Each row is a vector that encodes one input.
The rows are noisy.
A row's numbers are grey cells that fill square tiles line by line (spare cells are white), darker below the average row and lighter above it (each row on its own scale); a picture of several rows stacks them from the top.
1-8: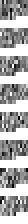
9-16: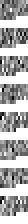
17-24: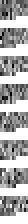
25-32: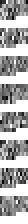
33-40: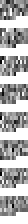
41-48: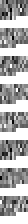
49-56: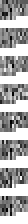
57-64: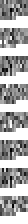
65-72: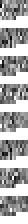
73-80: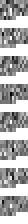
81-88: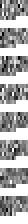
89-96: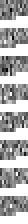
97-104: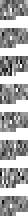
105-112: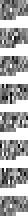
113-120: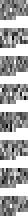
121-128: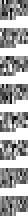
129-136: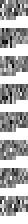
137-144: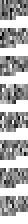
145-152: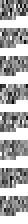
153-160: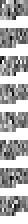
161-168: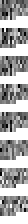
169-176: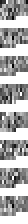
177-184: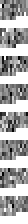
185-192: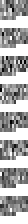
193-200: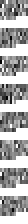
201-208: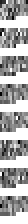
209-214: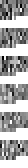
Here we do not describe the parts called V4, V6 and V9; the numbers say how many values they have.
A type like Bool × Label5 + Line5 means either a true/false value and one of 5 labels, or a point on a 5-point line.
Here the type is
Bool × Tree8 + (Line5 + V4) × V6 + V9.
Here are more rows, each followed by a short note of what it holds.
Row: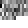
a value of V9
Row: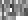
a value of V4 and a value of V6
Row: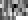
a point on a 5-point line and a value of V6
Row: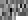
a node of an 8-node tree and a true/false value
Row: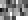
a point on a 5-point line and a value of V6
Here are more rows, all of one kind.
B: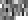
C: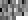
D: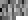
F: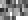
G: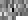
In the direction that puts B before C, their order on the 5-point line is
B, F, C, D, G.
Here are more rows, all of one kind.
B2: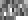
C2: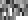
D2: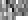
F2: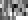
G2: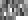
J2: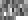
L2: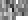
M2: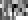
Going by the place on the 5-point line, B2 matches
G2 and J2.
